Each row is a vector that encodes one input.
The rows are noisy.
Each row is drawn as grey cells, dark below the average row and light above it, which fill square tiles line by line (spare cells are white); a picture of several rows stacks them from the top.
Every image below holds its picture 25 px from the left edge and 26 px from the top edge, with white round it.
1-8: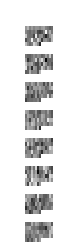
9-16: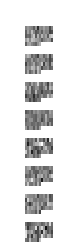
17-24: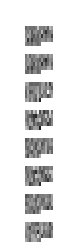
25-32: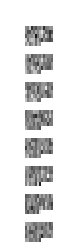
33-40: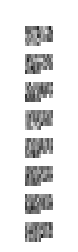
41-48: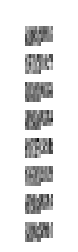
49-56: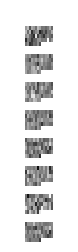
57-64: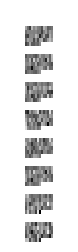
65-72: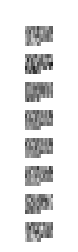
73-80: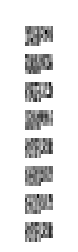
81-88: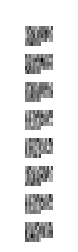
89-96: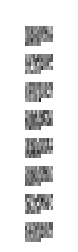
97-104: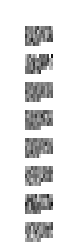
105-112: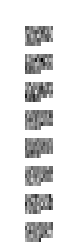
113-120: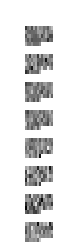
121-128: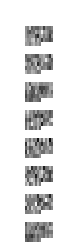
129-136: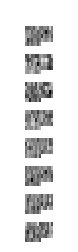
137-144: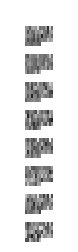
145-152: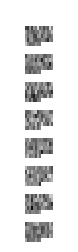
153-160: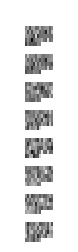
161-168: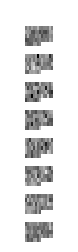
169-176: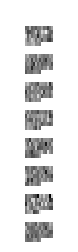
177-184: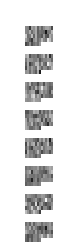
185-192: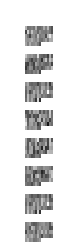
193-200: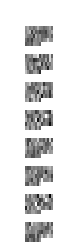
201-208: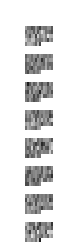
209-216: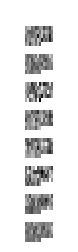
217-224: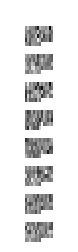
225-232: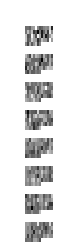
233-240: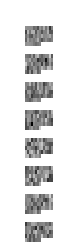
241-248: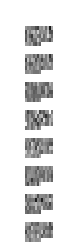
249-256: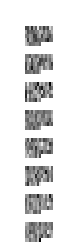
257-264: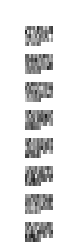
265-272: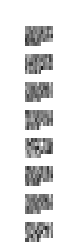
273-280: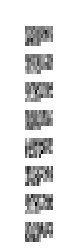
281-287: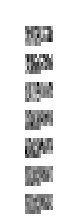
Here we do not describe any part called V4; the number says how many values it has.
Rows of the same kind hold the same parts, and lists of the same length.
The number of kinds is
2.
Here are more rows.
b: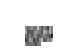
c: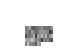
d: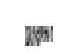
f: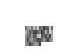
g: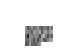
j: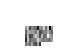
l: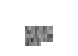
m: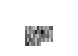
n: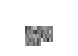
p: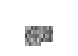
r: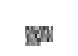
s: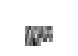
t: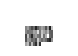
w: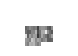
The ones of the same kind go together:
b, d, f, g, l, m, n, r, s
c, j, p, t, w

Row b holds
a point on a 10-point line, a point on an 11-point line and a value of V4.
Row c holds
a point on a 7-point line and a true/false value.
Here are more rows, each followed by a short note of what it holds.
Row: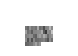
a point on a 10-point line, a point on an 11-point line and a value of V4
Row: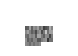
a point on a 10-point line, a point on an 11-point line and a value of V4
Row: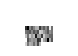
a point on a 10-point line, a point on an 11-point line and a value of V4
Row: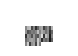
a point on a 7-point line and a true/false value
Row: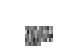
a point on a 10-point line, a point on an 11-point line and a value of V4
